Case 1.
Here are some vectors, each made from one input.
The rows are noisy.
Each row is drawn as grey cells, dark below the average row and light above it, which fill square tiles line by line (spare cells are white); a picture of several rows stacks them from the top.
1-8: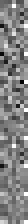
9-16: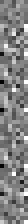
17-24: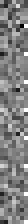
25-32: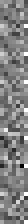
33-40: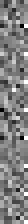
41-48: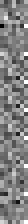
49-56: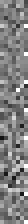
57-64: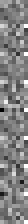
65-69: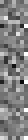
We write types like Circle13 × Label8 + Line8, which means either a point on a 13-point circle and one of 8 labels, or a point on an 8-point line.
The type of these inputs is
Line3 × Line4 + Line6.
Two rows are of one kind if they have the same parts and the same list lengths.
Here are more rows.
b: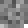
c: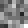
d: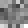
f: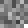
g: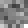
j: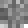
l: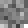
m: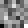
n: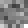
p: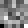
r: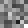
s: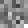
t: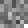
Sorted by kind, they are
b, d, f, g, j, l, n, r, s, t
c, m, p

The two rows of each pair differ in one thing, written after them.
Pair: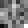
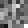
the place on the 3-point line
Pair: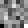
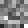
the place on the 3-point line
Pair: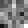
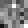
the place on the 3-point line
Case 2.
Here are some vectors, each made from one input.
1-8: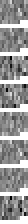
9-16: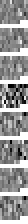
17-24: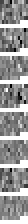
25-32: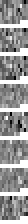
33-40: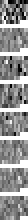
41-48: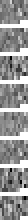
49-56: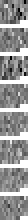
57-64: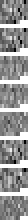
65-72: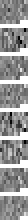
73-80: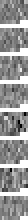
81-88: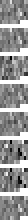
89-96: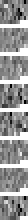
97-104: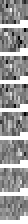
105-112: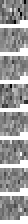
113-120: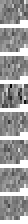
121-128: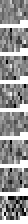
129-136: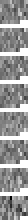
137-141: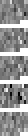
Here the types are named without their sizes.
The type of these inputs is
Bool × Bool × Bool + Circle + Unit.
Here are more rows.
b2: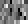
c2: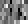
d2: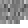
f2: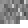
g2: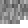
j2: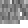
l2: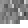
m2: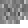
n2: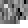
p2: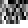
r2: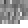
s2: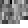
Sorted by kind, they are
b2, c2, n2, s2
d2, f2, g2, j2, l2, m2, r2
p2

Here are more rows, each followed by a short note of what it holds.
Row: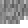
a point on a circle
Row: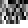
a fixed value
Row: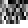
a fixed value
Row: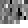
three true/false values
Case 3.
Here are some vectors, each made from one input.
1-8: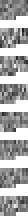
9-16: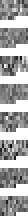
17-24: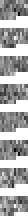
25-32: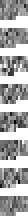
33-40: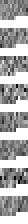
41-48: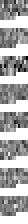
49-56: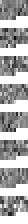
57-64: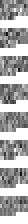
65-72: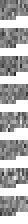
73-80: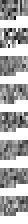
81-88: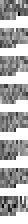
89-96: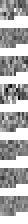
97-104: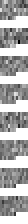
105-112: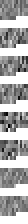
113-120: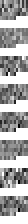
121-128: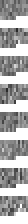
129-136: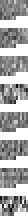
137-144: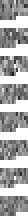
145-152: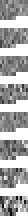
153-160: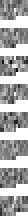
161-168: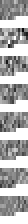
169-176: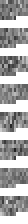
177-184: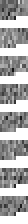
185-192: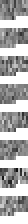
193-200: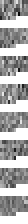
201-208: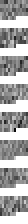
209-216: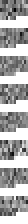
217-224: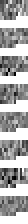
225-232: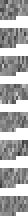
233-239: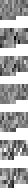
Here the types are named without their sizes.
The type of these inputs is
(Bool × Bool × Bool + Unit) × Tree.
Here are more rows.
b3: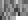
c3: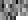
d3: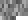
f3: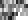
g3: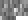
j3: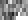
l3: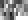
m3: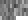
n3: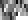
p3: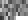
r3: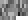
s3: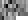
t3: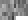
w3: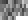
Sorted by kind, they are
b3, d3, g3, j3, l3, m3, r3, t3, w3
c3, f3, n3, p3, s3

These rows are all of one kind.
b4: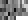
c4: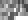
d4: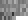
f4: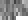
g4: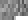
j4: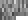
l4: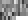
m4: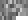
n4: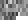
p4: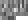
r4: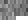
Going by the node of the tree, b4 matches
d4, j4, l4 and n4.
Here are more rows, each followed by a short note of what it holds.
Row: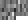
a node of a tree
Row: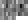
a node of a tree and three true/false values
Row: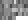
a node of a tree and three true/false values
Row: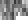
a node of a tree and three true/false values
